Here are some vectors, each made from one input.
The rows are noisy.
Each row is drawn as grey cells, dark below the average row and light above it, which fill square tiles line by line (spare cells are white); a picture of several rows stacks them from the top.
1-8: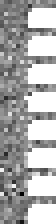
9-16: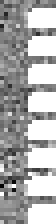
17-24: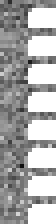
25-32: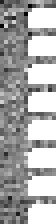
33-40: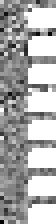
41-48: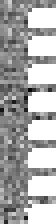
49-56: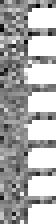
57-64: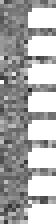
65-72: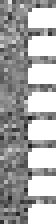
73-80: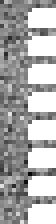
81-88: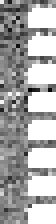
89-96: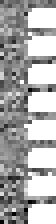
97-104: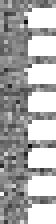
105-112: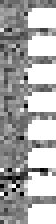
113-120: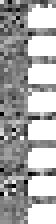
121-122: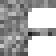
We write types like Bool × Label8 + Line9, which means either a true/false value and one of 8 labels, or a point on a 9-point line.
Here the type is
Line5 × (Line5 + Tree7).
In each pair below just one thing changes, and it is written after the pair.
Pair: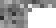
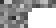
the place on the 5-point line
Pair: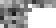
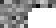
the node of the tree
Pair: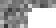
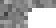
the node of the tree
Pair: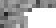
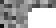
the place on the 5-point line
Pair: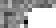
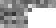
the node of the tree
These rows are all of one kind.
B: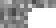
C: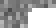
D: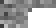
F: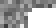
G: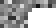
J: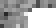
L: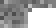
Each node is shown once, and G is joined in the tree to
B.
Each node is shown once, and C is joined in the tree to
F and L.
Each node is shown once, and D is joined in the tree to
J and L.
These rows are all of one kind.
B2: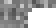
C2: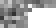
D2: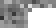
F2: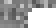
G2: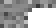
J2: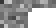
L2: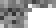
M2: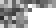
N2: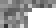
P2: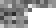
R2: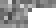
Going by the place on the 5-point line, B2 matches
F2, G2 and N2.
